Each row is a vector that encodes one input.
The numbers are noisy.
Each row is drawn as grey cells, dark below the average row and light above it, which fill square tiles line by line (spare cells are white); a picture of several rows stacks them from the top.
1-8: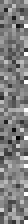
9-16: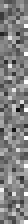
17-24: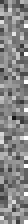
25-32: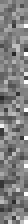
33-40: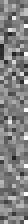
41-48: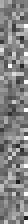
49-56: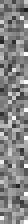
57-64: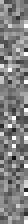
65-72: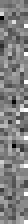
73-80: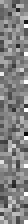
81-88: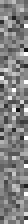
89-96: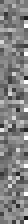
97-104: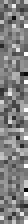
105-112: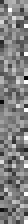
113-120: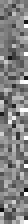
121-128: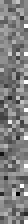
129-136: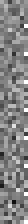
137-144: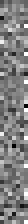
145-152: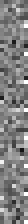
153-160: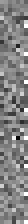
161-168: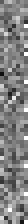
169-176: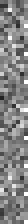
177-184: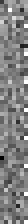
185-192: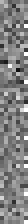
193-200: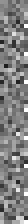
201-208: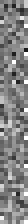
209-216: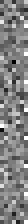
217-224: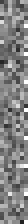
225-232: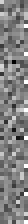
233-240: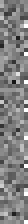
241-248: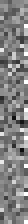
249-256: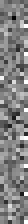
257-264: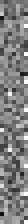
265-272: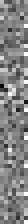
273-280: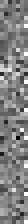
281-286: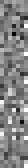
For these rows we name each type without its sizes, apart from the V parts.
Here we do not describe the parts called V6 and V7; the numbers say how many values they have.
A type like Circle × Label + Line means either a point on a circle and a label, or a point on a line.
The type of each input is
(Bool × Bool × Bool × Bool + V6) × V7 + Line.
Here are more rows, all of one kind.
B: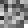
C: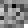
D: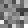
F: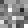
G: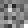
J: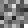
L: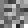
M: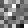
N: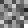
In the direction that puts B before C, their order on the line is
B, C, G, F, D, N, J, M, L.
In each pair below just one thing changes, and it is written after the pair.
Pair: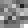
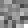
the value of V7
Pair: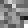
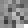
the value of V7
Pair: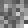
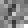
one of the four true/false values
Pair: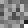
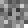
the value of V7
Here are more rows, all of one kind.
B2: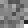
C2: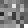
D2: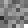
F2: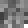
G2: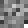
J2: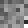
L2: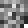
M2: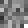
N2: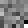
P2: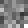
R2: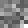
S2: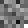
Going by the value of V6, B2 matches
F2, G2, L2 and N2.
